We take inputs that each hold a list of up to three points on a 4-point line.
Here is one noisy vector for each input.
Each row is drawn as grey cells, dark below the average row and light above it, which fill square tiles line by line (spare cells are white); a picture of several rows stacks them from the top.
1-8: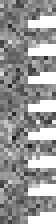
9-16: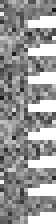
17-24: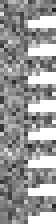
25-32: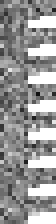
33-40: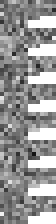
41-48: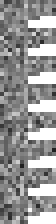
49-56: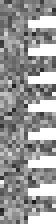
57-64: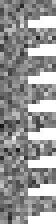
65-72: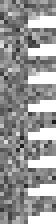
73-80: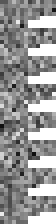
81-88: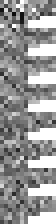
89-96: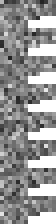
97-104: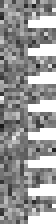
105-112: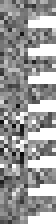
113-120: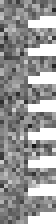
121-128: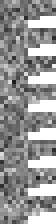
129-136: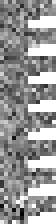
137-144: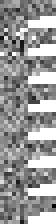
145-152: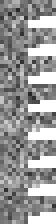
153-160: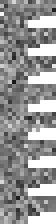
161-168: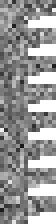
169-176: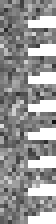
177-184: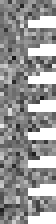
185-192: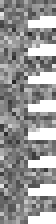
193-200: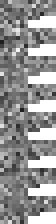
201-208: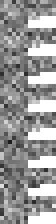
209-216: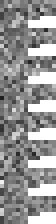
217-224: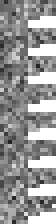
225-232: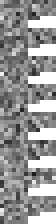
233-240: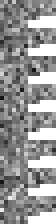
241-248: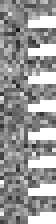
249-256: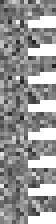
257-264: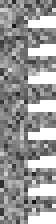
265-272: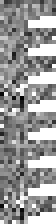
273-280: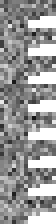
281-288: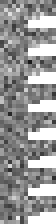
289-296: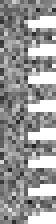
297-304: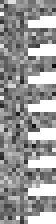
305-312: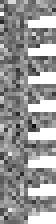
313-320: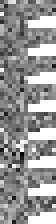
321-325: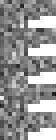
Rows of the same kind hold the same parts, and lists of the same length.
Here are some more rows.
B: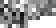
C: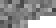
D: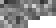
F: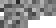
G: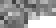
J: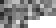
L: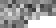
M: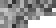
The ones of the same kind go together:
B
C, D, F
G, L, M
J

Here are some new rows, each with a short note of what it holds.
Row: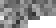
a list of three items
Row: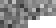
a list of three items
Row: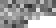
a list of one item
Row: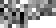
the empty list
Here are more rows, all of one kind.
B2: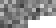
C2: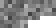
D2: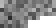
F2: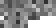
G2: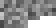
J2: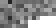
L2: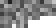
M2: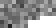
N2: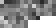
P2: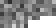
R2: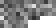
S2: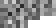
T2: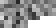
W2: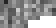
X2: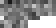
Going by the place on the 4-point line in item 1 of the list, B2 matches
C2, D2, J2 and M2.
